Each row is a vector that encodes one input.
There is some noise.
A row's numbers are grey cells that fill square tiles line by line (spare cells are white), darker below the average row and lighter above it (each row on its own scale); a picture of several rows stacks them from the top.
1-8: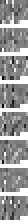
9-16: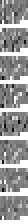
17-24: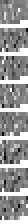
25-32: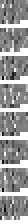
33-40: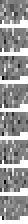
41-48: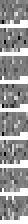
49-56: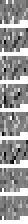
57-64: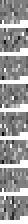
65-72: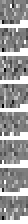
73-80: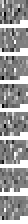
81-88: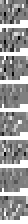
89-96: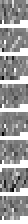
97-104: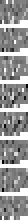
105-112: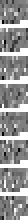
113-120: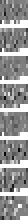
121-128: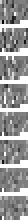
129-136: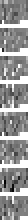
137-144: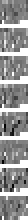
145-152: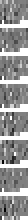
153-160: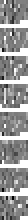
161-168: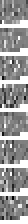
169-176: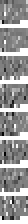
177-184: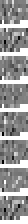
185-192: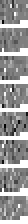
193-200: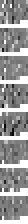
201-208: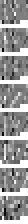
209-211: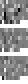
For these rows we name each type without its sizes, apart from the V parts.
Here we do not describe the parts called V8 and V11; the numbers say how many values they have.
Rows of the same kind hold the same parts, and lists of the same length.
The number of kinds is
2.
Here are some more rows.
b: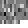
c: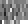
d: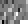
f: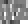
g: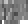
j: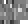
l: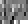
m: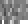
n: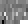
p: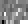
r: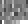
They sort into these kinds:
b, c, g, l, m, r
d, f, j, n, p

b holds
a point on a line, a true/false value and a value of V11.
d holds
a value of V8 and a value of V11.
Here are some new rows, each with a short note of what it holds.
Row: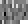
a point on a line, a true/false value and a value of V11
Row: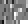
a value of V8 and a value of V11
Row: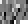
a point on a line, a true/false value and a value of V11
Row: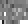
a value of V8 and a value of V11
